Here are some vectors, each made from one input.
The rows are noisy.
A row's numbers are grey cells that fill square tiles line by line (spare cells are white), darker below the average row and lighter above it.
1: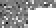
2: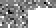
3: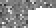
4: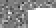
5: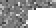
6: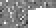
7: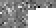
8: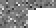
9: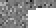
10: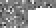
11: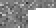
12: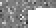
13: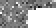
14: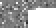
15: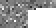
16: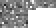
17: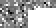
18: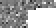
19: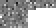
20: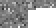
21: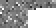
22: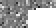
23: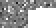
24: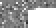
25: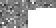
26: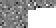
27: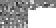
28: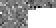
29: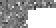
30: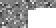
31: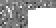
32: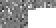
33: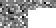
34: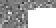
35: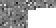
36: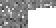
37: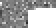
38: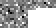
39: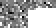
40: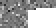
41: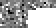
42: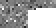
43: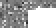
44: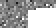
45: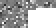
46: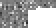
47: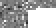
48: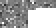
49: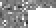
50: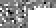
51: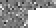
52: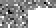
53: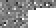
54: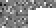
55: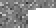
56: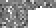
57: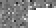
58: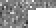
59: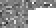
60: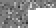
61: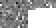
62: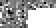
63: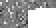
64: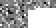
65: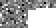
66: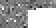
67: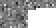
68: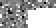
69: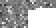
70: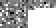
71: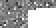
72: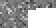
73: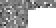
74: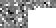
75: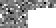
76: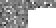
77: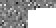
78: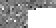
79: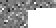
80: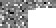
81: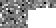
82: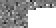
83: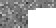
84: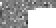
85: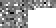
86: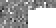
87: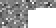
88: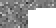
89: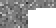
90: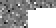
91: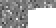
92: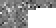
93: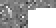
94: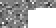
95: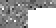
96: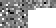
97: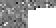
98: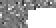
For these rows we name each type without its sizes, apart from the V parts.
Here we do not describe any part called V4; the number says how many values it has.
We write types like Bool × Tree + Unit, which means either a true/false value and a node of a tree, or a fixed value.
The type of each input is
(Bool × (Circle + Unit) × V4 + Line) × Line.
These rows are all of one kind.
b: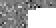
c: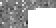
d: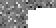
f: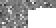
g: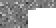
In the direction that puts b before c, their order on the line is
d, b, g, c, f.
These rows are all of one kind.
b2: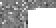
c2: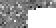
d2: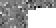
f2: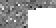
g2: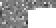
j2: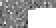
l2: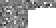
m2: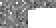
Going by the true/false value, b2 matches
f2 and g2.
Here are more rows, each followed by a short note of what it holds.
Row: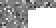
a point on a line, a true/false value and a value of V4
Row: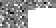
a point on each of two lines
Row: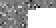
a point on a line, a true/false value and a value of V4
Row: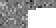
a point on a line, a true/false value and a value of V4
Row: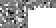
a point on each of two lines
